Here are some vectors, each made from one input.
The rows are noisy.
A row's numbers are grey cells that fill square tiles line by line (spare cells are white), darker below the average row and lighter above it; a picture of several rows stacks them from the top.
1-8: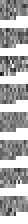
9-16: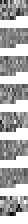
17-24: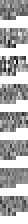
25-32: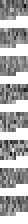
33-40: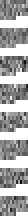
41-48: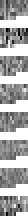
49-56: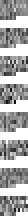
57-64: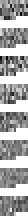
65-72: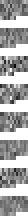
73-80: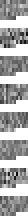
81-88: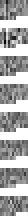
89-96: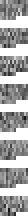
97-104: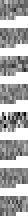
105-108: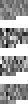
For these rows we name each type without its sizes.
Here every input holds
three true/false values, together with a list of points on a line.
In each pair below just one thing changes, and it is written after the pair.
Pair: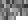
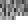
the place on the line in item 1 of the list
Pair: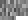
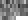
the place on the line in item 1 of the list
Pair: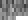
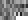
one of the three true/false values
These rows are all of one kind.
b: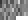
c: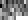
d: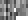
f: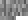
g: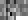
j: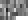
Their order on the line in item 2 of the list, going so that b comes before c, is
f, d, g, j, b, c.
